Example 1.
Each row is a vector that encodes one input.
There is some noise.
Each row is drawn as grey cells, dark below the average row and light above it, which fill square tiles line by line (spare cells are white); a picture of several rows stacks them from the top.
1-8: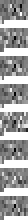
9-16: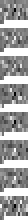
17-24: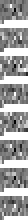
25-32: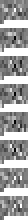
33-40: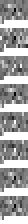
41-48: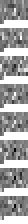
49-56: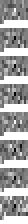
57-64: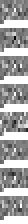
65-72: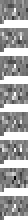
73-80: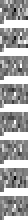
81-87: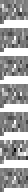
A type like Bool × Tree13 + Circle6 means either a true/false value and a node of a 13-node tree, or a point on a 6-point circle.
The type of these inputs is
Line6 + Line11.
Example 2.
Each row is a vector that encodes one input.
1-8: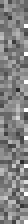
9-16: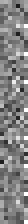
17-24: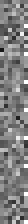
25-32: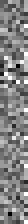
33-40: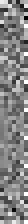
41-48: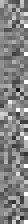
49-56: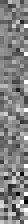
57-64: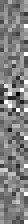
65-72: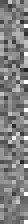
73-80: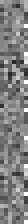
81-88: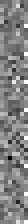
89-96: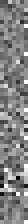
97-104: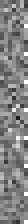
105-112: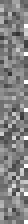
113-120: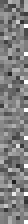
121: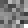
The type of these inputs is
List2(Line8).
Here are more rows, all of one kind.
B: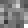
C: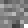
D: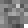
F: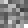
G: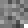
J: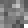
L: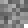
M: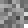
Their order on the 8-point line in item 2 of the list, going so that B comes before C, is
F, L, B, G, J, D, C, M.
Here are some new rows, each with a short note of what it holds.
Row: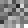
a list of one item
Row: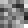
a list of one item
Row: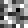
the empty list
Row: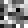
the empty list
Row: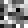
the empty list
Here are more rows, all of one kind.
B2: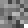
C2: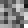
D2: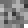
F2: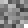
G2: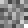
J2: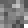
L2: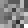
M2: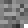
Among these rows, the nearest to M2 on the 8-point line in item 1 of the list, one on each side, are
B2 and J2.
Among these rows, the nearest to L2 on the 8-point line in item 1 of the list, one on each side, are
B2 and G2.
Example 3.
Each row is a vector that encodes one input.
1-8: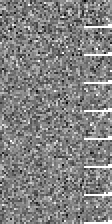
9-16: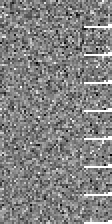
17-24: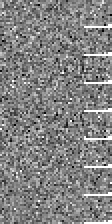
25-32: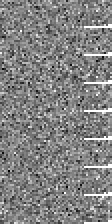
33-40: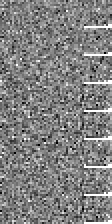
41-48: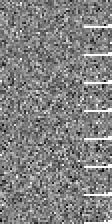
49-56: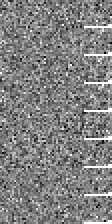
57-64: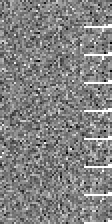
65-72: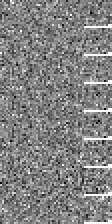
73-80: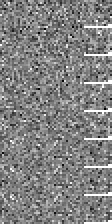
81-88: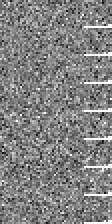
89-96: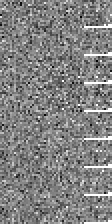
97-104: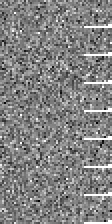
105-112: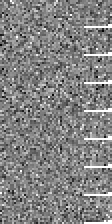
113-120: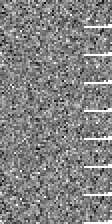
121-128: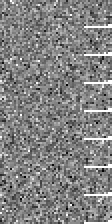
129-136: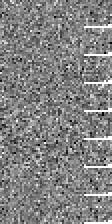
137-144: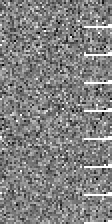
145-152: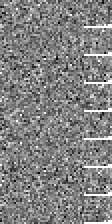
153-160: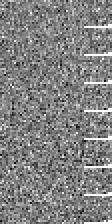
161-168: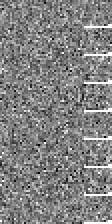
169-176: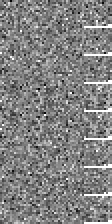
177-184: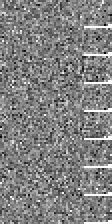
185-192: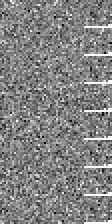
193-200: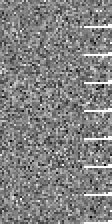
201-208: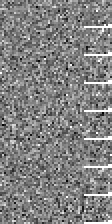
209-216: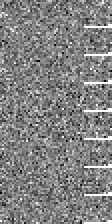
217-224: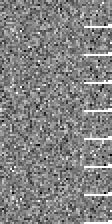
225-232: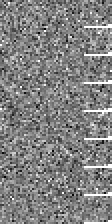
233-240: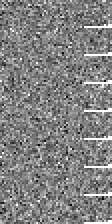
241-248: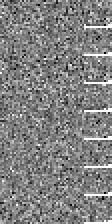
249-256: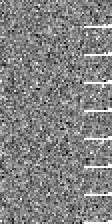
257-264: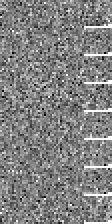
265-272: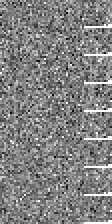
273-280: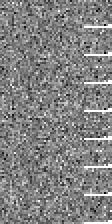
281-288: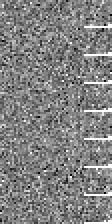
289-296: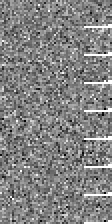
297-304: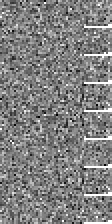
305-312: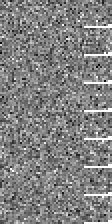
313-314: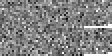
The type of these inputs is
Bool × Line12.
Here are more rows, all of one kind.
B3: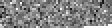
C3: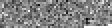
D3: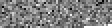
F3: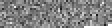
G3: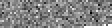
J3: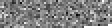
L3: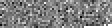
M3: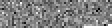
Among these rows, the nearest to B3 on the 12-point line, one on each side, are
D3 and M3.
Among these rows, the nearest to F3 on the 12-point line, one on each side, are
C3 and G3.
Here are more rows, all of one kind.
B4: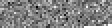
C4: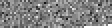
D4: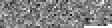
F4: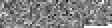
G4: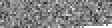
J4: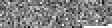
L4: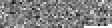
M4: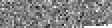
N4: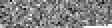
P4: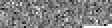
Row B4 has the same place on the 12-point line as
D4, F4 and M4.
